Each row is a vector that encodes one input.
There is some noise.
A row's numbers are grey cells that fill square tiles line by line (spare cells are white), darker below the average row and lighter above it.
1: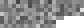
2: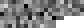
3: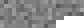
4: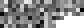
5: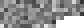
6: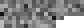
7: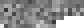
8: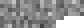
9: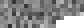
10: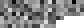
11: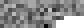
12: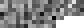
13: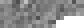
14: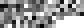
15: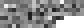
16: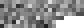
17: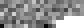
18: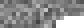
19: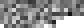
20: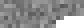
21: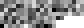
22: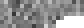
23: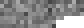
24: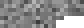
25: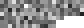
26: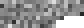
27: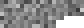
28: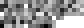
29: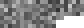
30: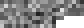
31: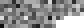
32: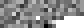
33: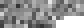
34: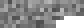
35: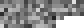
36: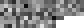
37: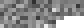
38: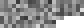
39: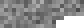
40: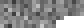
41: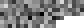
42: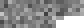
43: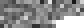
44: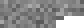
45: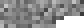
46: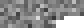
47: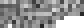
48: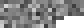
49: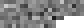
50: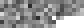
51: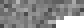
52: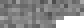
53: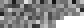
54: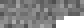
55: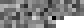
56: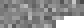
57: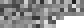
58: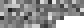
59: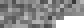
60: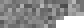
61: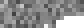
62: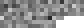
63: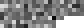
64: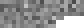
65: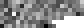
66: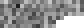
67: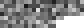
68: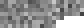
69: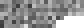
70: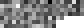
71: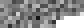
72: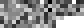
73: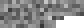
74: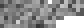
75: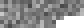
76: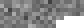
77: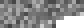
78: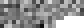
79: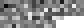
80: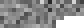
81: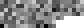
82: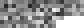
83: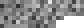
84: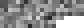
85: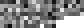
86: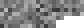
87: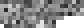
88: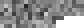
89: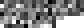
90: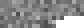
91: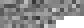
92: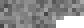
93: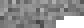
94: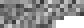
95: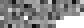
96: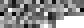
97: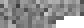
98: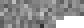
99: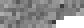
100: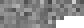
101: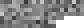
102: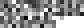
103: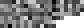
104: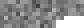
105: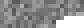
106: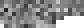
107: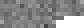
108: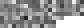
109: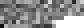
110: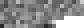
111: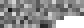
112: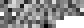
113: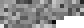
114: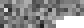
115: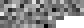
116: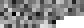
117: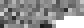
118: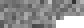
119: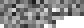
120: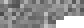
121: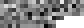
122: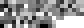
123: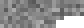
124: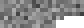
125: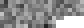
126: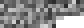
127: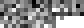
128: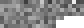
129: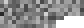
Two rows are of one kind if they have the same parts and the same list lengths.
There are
4 kinds of row.
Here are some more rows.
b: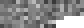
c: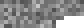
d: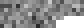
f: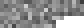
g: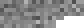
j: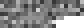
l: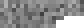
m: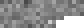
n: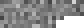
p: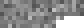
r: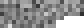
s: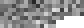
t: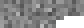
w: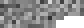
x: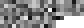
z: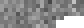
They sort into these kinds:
b, f, g, r, t, x, z
c, n, p, s
d, l, w
j, m

